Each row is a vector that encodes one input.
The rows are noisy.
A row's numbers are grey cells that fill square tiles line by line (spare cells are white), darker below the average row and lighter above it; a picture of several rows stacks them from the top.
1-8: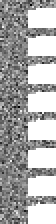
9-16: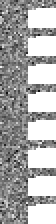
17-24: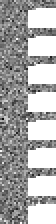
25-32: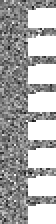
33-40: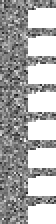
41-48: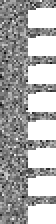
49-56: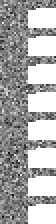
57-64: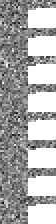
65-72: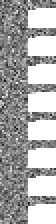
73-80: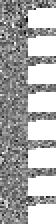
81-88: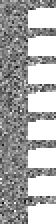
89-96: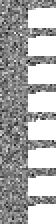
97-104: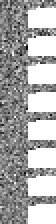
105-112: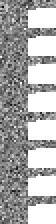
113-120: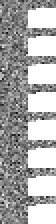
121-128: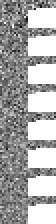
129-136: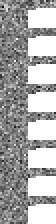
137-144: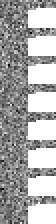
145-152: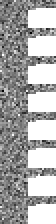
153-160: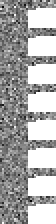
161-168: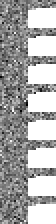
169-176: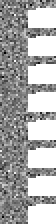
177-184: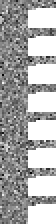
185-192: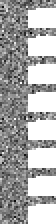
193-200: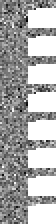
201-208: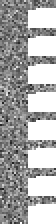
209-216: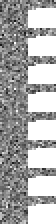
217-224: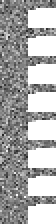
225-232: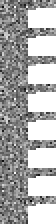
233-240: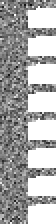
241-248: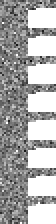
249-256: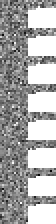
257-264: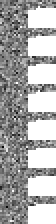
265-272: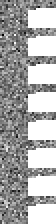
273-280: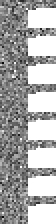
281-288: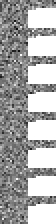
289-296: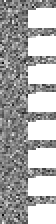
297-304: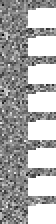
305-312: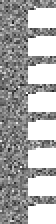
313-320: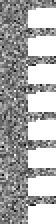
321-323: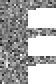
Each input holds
either a point on an 8-point line and a node of an 11-node tree, or a list of up to two points on a 6-point circle.
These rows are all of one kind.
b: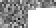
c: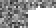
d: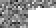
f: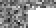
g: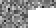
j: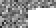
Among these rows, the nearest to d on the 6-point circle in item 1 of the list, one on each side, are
c and j.
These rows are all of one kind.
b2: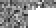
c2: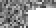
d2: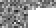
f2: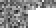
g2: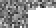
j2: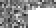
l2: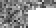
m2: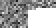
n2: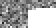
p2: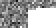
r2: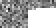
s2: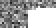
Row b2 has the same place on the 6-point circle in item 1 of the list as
c2, f2, j2 and l2.
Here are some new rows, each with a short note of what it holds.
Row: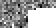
the empty list
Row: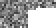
a list of two items
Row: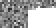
a list of two items
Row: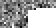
the empty list
